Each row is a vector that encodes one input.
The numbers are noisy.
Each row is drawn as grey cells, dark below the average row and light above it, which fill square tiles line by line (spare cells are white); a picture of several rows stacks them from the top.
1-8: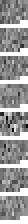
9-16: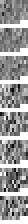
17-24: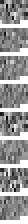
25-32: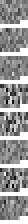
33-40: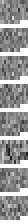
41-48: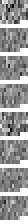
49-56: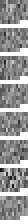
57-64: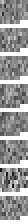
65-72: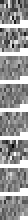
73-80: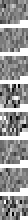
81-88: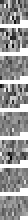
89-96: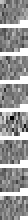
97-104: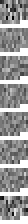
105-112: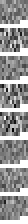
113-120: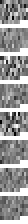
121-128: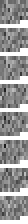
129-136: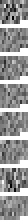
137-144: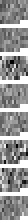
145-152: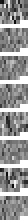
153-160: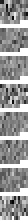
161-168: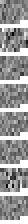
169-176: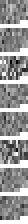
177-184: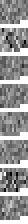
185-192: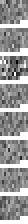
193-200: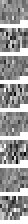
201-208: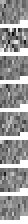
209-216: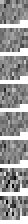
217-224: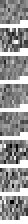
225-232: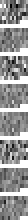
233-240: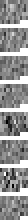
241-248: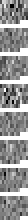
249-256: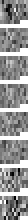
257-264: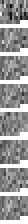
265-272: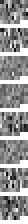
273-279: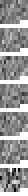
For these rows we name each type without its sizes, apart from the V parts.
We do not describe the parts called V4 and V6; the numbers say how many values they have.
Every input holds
either a label and a value of V4, or four true/false values, or a value of V6.
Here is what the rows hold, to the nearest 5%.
About 15% of them hold a label and a value of V4. About 70% of them hold four true/false values. The rest hold a value of V6.
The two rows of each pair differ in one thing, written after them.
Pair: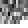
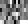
the label
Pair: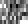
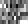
the label
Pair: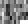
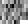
the value of V4
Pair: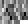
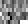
the label
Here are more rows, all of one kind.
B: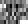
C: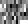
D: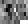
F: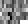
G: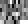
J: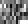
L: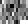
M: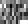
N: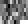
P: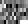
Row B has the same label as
D, L, N and P.
